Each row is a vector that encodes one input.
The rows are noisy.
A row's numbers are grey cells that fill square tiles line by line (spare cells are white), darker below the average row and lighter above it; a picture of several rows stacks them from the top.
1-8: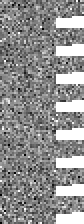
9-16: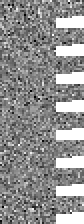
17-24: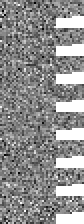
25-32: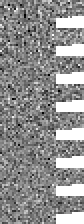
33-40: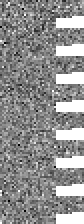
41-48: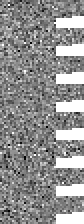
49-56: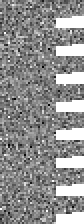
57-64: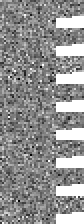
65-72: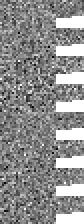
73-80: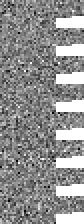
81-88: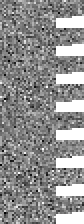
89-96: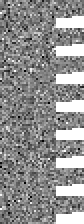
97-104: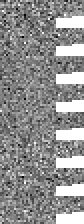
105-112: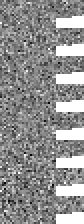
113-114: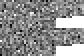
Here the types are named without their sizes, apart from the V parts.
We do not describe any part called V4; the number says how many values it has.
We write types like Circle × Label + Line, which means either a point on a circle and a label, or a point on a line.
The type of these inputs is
(Label + Tree) × V4.
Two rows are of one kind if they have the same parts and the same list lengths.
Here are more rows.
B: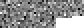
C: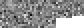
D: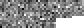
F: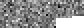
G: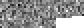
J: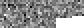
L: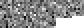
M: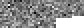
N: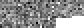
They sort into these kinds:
B, D, L, N
C, F, G, J, M

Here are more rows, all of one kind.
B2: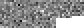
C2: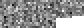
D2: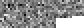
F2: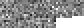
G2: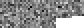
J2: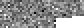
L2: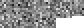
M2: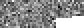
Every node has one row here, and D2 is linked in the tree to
G2.
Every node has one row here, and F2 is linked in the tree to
J2.
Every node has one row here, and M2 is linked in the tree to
C2 and G2.
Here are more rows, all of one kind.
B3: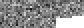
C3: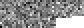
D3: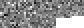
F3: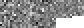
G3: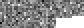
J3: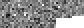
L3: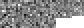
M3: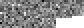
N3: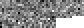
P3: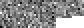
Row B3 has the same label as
G3, M3 and N3.
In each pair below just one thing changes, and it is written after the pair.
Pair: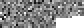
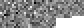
the value of V4
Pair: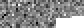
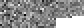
the label
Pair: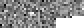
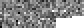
the label
